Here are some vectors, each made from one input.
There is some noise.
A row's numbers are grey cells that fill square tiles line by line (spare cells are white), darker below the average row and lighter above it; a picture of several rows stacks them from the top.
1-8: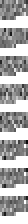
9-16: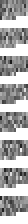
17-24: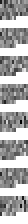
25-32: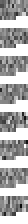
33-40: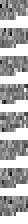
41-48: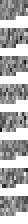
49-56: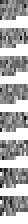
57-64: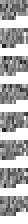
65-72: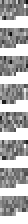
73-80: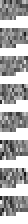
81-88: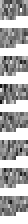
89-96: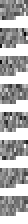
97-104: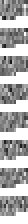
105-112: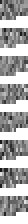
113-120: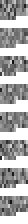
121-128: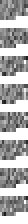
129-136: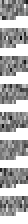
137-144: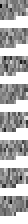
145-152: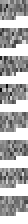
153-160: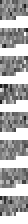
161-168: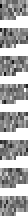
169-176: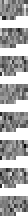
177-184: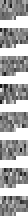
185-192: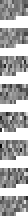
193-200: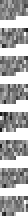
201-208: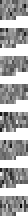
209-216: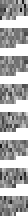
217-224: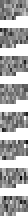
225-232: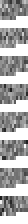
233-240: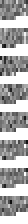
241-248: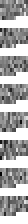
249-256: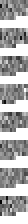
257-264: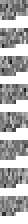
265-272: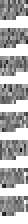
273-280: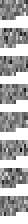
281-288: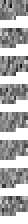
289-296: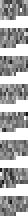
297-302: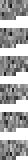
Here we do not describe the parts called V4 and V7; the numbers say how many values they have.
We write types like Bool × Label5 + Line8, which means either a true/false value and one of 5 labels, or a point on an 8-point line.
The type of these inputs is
Bool × Line6 + (Tree9 + V7) × V4.
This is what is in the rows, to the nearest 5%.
About 30% of them hold a point on a 6-point line and a true/false value. The rest hold a value of V4, together with either a node of a 9-node tree, or a value of V7.
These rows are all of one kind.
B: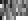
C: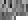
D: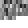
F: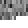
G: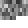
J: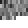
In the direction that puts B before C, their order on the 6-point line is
B, J, F, C, G, D.
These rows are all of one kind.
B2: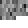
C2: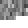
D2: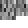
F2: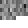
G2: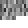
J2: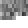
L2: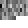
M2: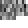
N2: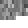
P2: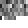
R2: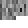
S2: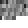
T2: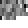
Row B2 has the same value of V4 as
F2, L2 and R2.
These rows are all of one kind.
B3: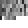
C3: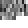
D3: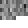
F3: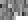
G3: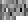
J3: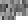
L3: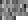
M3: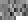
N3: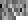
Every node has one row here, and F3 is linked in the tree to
M3 and N3.
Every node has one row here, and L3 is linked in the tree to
B3 and D3.
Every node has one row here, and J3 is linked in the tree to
C3.
